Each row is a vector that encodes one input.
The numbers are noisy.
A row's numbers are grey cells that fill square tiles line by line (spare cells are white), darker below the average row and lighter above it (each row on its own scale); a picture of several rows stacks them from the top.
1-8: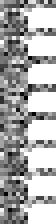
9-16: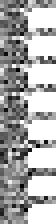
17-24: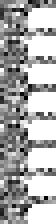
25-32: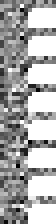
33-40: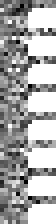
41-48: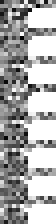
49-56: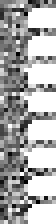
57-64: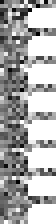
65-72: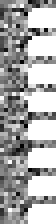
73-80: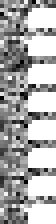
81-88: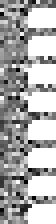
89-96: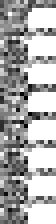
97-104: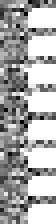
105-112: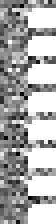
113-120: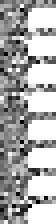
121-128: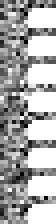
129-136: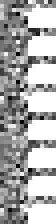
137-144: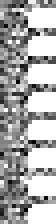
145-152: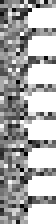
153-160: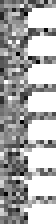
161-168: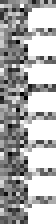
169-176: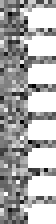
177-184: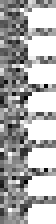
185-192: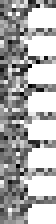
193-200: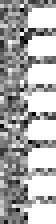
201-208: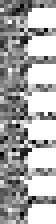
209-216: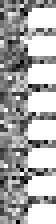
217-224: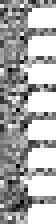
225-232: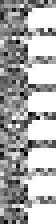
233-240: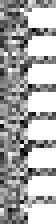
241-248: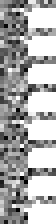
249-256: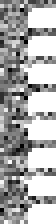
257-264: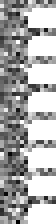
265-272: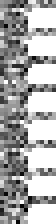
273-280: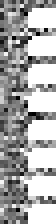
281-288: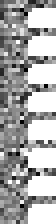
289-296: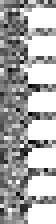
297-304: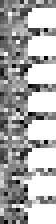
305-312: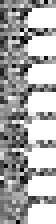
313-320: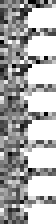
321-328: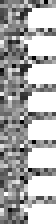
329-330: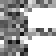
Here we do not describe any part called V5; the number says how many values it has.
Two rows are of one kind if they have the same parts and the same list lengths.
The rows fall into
3 kinds.
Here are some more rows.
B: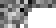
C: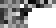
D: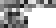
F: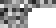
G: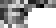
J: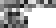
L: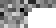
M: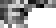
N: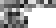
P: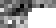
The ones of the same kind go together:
B, C, F, G, L, M
D, J, N
P

